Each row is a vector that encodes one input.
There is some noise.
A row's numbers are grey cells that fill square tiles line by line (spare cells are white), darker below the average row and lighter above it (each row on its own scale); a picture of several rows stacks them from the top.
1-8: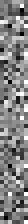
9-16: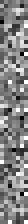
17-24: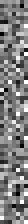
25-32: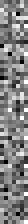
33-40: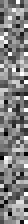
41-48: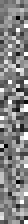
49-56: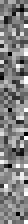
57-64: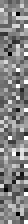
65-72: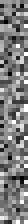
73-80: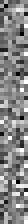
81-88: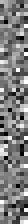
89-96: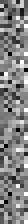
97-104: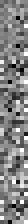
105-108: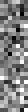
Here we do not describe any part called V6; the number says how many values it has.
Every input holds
a true/false value, together with either a point on a 4-point line, or a value of V6.
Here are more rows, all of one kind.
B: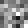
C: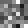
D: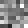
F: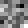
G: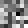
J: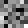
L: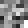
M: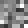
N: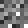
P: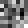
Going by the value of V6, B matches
D, L and M.
